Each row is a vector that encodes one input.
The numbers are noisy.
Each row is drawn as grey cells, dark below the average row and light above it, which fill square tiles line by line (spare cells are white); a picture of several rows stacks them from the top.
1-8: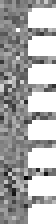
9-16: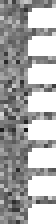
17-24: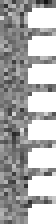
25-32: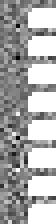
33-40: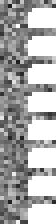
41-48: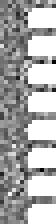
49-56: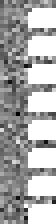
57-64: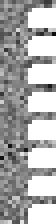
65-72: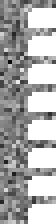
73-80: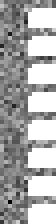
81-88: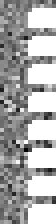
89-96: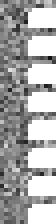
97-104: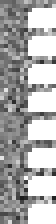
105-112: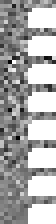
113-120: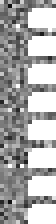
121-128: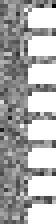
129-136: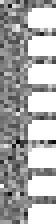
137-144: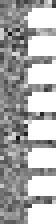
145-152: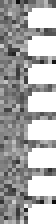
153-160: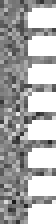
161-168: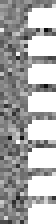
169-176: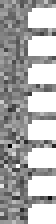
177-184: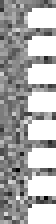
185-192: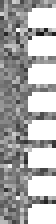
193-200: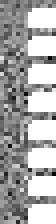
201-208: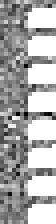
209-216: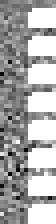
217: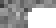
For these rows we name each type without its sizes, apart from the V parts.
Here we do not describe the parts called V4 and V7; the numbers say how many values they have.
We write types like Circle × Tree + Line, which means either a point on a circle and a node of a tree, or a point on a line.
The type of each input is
(Label + Tree) × V7 + Line + V4.
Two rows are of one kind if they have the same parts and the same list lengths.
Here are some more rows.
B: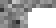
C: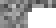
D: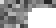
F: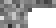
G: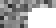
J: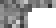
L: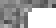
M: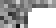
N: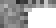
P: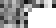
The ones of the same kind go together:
B, C, F, N
D, G
J
L, M, P

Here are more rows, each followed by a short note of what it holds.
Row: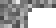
a point on a line
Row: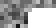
a point on a line
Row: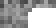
a node of a tree and a value of V7
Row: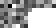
a value of V4
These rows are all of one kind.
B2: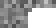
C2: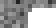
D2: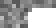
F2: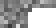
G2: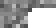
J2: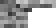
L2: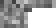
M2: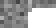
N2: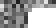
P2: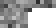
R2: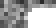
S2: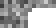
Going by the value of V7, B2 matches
F2 and N2.
